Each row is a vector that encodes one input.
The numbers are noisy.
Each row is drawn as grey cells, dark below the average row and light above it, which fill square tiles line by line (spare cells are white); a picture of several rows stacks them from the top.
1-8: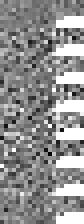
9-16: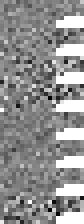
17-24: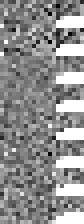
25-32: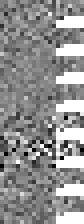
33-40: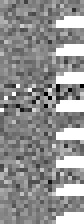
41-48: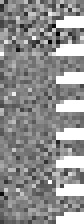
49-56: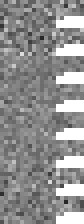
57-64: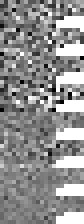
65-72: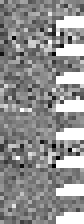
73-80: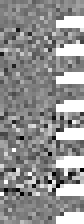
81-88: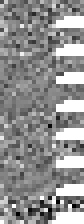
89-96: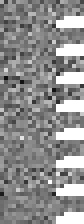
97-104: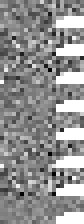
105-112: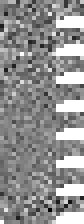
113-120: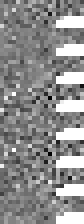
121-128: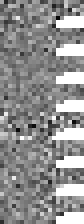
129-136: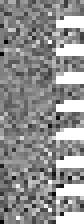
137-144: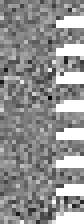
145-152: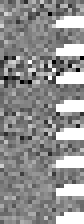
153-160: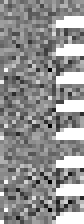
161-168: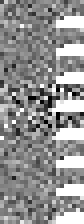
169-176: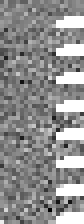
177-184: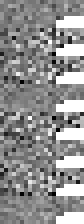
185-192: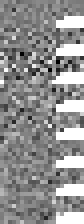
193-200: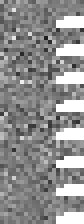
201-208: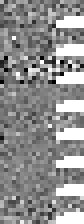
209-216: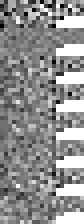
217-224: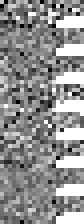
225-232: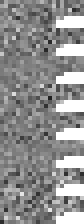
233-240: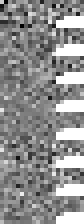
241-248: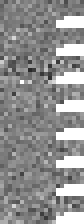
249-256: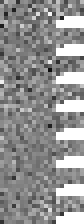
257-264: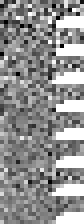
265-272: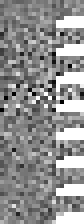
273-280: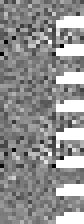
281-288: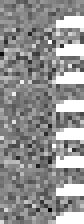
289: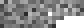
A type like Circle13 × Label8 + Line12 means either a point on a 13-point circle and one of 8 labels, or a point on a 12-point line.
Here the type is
(Bool × Line4 + Line6) × Label4 + Tree12.
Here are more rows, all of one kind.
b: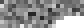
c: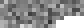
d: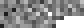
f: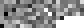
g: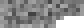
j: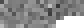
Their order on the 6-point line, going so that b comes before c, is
d, g, f, b, c, j.
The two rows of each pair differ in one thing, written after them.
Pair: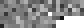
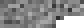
the label
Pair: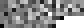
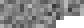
the place on the 6-point line
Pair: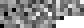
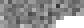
the label
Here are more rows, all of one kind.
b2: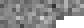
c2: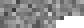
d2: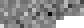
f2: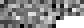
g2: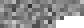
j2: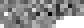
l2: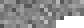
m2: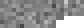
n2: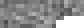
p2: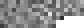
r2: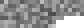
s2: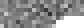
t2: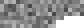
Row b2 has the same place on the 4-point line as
c2, f2, g2 and n2.
